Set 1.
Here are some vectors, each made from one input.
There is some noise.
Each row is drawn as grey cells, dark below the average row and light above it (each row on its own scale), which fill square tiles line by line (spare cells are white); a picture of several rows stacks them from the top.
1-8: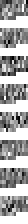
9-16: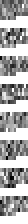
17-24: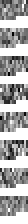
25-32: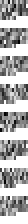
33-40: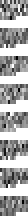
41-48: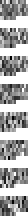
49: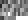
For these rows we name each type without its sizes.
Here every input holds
a node of each of two trees.
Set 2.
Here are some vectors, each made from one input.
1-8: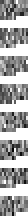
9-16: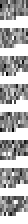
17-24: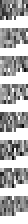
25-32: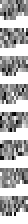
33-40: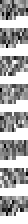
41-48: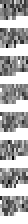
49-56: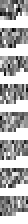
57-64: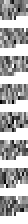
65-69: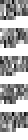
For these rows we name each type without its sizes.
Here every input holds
a true/false value, together with either a fixed value, or a node of a tree.
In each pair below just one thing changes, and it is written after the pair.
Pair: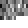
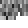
the node of the tree
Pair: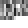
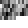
the node of the tree
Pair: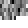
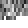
the node of the tree
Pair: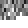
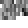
the true/false value
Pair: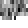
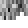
the true/false value
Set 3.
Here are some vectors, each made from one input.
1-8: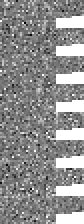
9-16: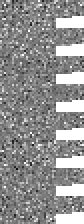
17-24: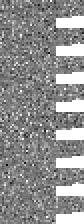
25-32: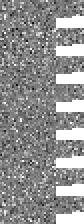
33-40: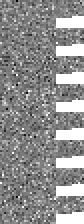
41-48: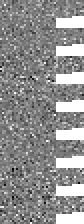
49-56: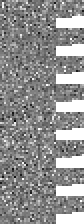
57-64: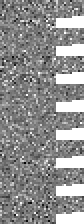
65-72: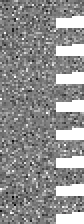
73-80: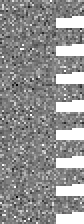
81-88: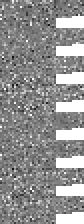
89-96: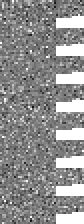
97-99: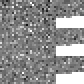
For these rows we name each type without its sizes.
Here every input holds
a label, together with either a fixed value, or four true/false values.
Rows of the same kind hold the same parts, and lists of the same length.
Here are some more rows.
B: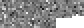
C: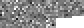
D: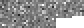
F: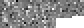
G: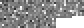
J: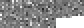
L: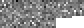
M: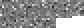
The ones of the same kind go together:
B, F
C, D, G, J, L, M

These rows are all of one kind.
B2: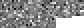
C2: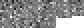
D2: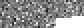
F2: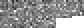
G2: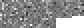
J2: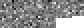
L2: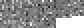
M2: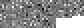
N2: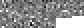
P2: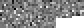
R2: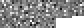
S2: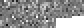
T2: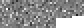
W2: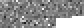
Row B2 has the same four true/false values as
D2, F2, J2 and P2.
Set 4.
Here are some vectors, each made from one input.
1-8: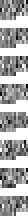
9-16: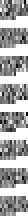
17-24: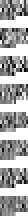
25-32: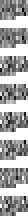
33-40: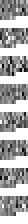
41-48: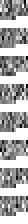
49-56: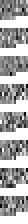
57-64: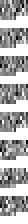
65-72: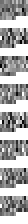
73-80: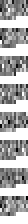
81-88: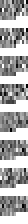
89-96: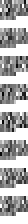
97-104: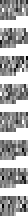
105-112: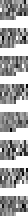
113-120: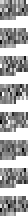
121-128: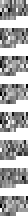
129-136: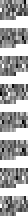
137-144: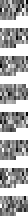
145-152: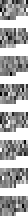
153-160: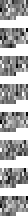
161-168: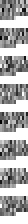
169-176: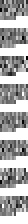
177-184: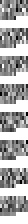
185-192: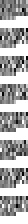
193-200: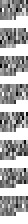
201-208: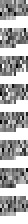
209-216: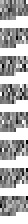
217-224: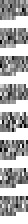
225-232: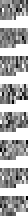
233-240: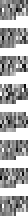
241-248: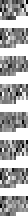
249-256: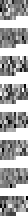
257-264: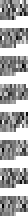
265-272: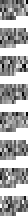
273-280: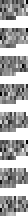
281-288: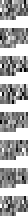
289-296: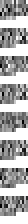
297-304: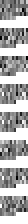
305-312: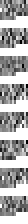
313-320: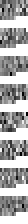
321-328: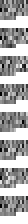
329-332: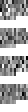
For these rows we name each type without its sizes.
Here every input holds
either a point on a circle and a true/false value, or a fixed value.
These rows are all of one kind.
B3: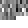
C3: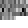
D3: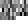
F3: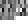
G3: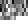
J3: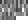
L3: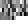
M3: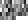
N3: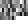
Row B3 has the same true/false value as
G3 and J3.
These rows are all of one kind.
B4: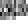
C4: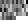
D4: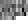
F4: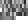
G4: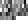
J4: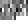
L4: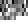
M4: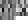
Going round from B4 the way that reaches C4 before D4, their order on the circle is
B4, J4, G4, F4, C4, M4, L4, D4.
